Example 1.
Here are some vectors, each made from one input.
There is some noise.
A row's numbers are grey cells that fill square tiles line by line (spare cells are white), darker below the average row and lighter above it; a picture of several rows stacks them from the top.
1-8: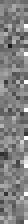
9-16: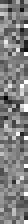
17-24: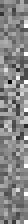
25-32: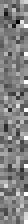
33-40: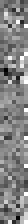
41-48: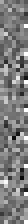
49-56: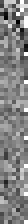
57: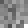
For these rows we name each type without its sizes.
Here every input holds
a point on a line and a node of a tree.
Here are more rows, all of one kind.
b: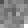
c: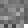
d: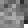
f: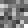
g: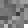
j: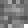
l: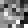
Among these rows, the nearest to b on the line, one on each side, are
f and g.
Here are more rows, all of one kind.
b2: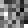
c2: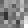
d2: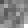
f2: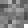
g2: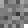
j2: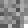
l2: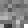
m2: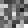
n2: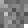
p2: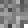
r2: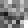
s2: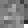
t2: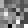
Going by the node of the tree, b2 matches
j2 and n2.
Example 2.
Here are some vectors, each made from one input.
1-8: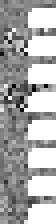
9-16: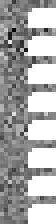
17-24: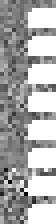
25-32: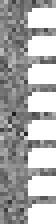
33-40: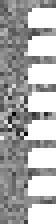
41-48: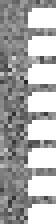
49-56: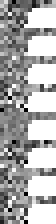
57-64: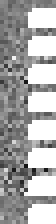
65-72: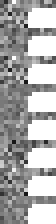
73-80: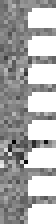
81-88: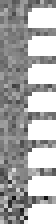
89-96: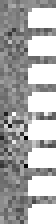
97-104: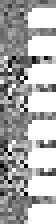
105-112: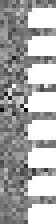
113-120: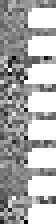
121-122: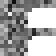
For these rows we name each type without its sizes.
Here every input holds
a point on a circle and a point on a line.
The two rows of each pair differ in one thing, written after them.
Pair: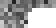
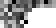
the place on the circle
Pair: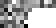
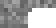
the place on the circle
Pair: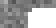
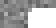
the place on the circle
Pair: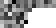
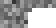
the place on the line
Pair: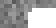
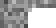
the place on the circle
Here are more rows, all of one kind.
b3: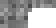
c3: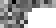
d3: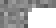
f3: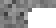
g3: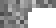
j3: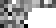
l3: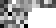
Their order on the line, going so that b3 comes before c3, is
b3, g3, d3, c3, f3, j3, l3.
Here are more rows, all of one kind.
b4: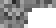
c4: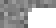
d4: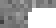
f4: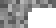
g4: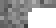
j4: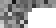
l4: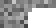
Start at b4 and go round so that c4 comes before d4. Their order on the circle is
b4, f4, j4, c4, l4, d4, g4.
